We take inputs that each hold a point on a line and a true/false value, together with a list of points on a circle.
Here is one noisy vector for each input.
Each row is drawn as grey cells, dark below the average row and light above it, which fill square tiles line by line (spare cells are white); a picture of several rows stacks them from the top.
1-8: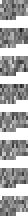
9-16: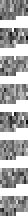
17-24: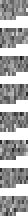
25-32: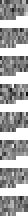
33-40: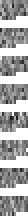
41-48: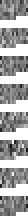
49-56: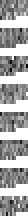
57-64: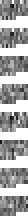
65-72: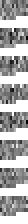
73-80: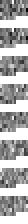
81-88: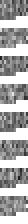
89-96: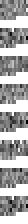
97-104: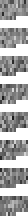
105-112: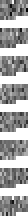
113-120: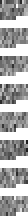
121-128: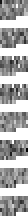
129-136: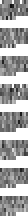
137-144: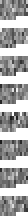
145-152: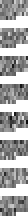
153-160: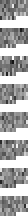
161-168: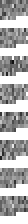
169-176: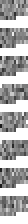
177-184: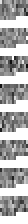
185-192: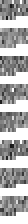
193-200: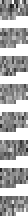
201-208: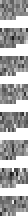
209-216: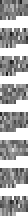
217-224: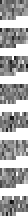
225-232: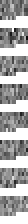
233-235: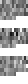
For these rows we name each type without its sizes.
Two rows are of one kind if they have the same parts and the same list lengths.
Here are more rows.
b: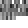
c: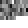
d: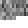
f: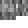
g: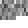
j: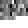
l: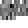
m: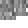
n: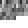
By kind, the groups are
b, c, j, l
d, f
g, m, n

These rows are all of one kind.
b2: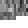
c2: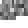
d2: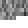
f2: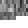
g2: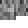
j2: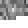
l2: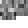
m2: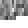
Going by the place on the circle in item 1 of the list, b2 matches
f2 and g2.
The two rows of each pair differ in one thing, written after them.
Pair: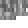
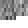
the place on the line
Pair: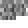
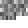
the place on the circle in item 1 of the list
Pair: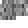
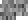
the place on the circle in item 1 of the list
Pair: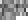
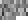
the place on the circle in item 2 of the list
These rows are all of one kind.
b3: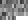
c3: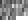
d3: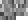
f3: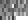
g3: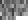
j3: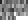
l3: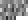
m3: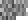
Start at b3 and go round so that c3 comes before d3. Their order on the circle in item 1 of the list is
b3, c3, d3, m3, g3, l3, j3, f3.
